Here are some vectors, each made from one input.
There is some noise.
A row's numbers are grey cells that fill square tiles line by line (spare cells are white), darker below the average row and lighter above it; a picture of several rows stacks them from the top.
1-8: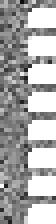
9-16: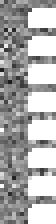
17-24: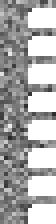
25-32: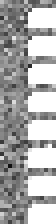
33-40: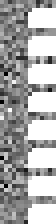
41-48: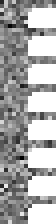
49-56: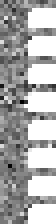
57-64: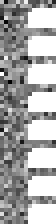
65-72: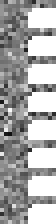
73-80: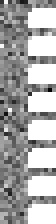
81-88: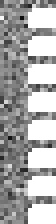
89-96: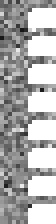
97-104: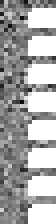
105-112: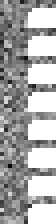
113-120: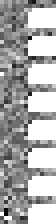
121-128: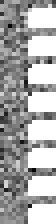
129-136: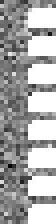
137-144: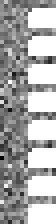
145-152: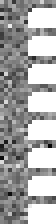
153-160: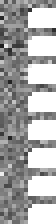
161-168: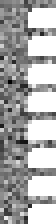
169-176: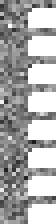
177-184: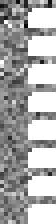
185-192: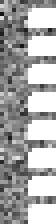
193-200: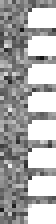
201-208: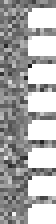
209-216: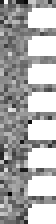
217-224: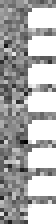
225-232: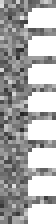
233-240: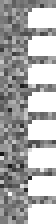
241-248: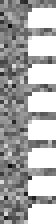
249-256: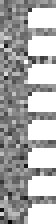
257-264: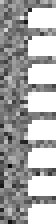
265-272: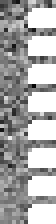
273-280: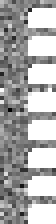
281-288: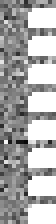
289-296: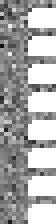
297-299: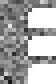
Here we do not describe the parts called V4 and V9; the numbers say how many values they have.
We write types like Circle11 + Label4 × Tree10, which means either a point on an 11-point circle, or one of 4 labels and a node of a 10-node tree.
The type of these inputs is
(Bool × Bool × Bool + (Line7 + V9) × V4) × Line7.
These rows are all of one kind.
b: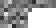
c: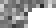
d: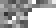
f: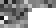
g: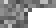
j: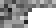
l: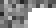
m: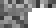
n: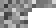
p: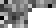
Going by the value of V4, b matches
d and p.
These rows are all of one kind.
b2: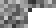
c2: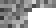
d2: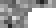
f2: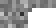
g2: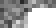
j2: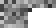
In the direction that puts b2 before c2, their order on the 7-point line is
b2, f2, j2, d2, c2, g2.
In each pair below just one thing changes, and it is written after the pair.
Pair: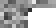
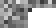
the value of V4
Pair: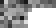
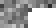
the place on the 7-point line
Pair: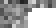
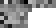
the value of V4
